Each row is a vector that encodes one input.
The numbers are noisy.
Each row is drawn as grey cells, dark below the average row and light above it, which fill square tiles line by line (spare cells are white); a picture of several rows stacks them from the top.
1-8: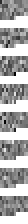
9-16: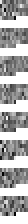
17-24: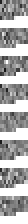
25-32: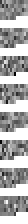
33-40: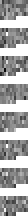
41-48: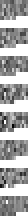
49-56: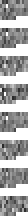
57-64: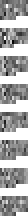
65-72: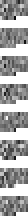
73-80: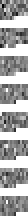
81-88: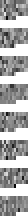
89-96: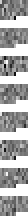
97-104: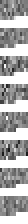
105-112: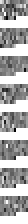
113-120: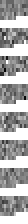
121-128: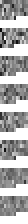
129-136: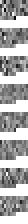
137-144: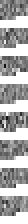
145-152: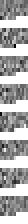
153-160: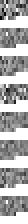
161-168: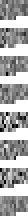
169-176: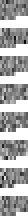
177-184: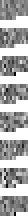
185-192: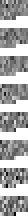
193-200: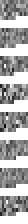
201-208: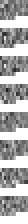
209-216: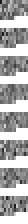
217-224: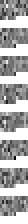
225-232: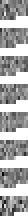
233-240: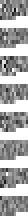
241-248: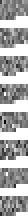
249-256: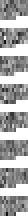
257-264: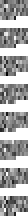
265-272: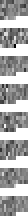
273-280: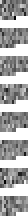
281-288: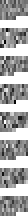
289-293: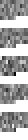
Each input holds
a point on an 11-point line and a node of a 10-node tree, together with either a fixed value, or a node of a 10-node tree.
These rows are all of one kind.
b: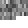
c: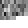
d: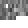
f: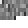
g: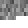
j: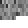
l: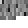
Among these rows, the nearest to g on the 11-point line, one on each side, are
b and l.
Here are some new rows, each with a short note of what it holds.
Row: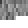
a point on an 11-point line and a node of a 10-node tree
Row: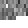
a point on an 11-point line and a node of a 10-node tree
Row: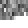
a point on an 11-point line and a node of a 10-node tree
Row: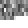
a point on an 11-point line and a node of a 10-node tree
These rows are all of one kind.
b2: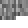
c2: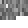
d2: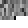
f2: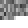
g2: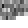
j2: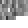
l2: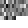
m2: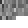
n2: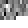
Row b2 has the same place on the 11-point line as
j2 and m2.
